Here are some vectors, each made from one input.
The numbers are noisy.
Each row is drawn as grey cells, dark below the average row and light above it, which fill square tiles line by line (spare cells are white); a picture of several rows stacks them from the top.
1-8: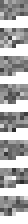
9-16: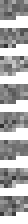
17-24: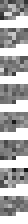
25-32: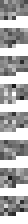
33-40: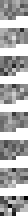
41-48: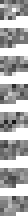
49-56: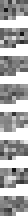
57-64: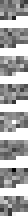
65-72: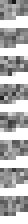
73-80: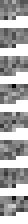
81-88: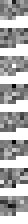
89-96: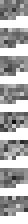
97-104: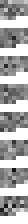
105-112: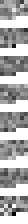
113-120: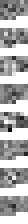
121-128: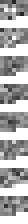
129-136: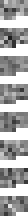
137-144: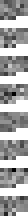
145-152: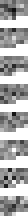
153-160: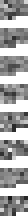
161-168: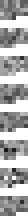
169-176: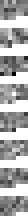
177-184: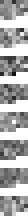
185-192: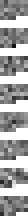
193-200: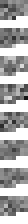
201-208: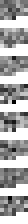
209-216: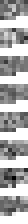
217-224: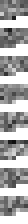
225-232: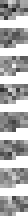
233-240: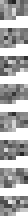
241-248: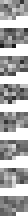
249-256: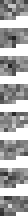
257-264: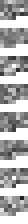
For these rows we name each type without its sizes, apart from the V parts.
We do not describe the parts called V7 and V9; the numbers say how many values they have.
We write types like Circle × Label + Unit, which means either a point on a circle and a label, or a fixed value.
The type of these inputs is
Bool × (Line + V9) + V7.
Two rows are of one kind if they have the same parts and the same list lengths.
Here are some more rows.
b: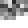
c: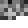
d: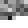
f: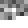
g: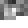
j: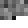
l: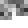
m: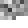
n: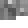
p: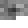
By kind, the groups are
b, f, g, l, m
c, d, j
n, p

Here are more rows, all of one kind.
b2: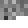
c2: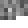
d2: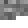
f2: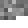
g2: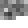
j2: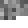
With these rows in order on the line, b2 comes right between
g2 and j2.
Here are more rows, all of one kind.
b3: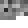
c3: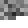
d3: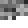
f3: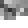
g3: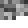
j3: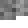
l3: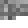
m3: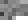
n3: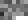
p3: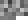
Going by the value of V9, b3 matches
f3, j3, m3 and p3.
